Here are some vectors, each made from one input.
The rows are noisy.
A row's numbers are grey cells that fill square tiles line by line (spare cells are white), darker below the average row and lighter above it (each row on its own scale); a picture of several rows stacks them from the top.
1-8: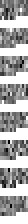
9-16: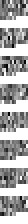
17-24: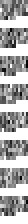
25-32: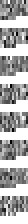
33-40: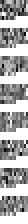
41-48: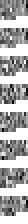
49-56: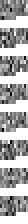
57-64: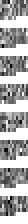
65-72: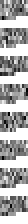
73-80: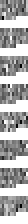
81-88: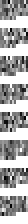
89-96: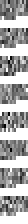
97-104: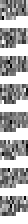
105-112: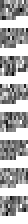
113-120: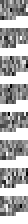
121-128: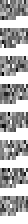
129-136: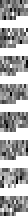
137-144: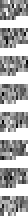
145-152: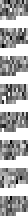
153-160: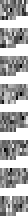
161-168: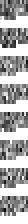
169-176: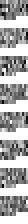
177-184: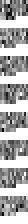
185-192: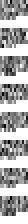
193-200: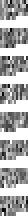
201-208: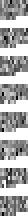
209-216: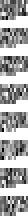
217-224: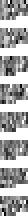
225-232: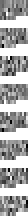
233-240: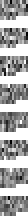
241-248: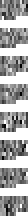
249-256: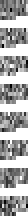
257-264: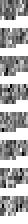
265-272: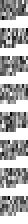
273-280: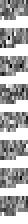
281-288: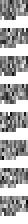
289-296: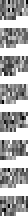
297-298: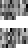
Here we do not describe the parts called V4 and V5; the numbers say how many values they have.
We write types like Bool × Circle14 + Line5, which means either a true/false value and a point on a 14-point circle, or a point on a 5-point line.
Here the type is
Bool × V5 + Label12 × V4 + Unit.
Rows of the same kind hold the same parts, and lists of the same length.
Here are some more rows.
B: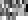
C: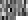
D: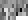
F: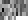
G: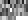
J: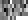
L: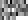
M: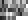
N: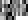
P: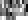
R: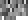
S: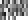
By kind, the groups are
B, D, F, G, L, P
C, J, M, N, R
S

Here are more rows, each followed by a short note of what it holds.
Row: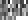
one of 12 labels and a value of V4
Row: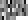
a true/false value and a value of V5
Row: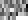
a true/false value and a value of V5
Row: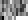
a true/false value and a value of V5
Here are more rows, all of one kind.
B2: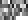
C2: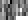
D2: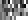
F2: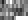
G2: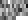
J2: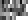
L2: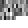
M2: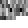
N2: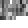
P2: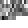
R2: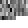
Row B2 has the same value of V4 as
G2, M2 and N2.
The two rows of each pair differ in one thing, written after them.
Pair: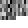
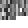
the label
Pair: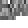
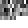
the label
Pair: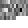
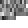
the value of V4
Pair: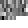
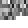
the label
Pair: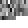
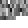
the value of V4
